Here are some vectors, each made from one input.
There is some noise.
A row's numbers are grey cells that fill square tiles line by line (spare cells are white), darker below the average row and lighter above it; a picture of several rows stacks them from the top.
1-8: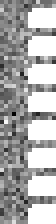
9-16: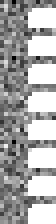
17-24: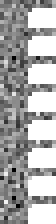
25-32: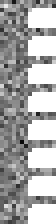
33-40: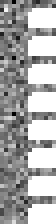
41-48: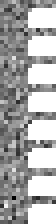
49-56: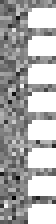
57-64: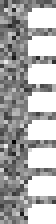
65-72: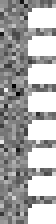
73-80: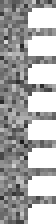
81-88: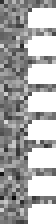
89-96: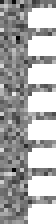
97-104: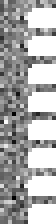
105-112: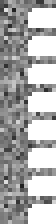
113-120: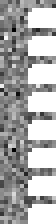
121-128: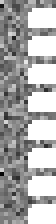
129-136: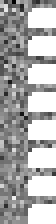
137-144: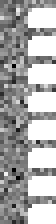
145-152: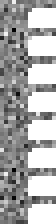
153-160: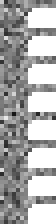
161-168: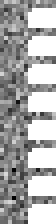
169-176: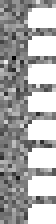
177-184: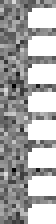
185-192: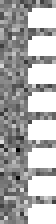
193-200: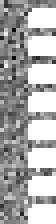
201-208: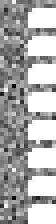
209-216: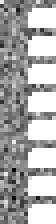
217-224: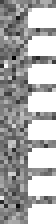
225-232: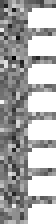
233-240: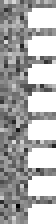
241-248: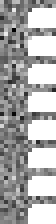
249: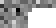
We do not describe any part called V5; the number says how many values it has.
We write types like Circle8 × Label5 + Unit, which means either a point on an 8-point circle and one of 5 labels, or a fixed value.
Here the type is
Label9 × List2(Bool × V5).
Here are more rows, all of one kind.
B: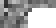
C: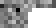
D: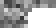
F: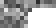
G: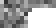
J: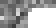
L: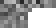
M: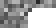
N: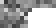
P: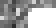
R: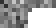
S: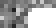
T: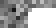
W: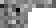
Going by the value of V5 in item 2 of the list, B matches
G, J, R and W.
